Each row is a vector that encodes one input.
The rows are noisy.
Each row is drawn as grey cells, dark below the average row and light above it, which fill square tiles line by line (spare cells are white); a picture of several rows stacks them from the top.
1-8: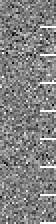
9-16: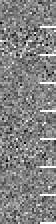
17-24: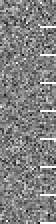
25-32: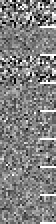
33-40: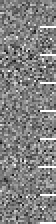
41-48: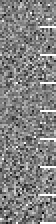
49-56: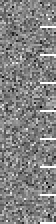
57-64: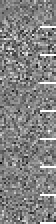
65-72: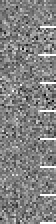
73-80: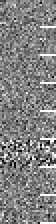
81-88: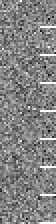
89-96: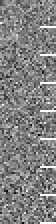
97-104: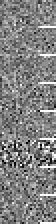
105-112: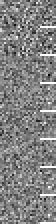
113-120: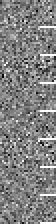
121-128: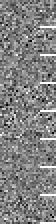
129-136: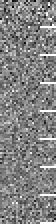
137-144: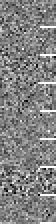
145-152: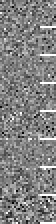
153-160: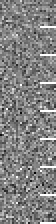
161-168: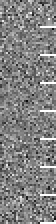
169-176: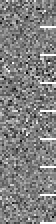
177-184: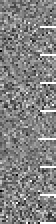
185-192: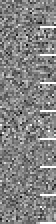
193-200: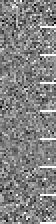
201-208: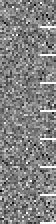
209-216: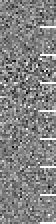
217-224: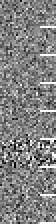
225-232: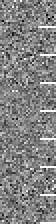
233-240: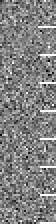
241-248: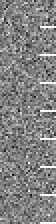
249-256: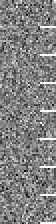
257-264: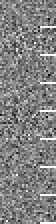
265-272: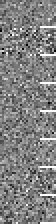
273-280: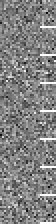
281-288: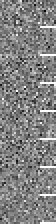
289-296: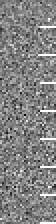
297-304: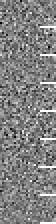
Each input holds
a list of up to two items, each either a point on a 4-point line, or a point on a 6-point line.
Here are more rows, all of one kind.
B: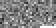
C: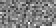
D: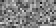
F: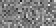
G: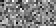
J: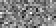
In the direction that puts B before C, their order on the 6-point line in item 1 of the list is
D, G, F, B, J, C.
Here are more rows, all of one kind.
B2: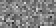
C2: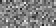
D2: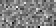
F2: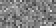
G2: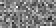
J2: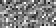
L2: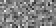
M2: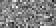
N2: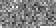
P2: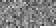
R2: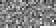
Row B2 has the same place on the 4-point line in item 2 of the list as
D2, G2 and R2.
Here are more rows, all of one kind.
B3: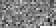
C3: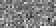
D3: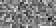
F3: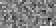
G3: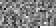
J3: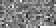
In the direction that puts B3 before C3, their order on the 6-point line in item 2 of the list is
B3, D3, J3, C3, F3, G3.
